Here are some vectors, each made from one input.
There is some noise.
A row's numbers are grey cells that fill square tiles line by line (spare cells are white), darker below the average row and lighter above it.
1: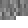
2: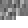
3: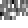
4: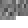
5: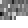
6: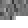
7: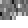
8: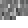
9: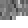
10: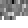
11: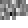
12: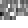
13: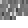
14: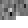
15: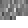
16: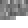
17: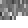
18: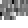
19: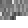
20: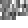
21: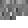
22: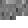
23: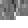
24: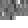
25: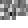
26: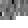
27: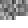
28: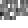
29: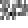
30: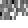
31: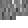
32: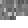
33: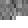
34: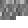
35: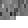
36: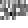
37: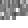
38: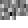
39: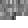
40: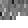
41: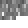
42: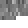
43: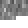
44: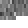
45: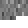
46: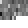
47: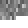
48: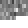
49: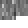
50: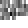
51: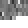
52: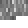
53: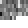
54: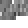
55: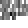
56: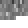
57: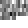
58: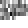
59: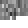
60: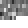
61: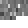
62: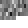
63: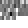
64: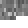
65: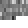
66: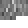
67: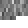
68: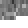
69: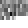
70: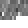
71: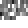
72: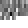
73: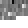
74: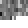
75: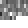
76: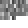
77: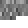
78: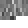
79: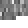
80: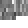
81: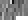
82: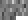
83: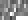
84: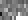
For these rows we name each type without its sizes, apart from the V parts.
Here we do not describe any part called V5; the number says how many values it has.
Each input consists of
a label and a value of V5, together with either a fixed value, or three true/false values.
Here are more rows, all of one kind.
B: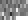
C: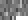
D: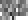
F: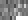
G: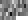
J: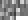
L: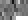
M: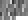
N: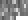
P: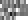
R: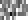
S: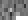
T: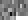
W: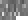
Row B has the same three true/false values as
L, R, S and T.
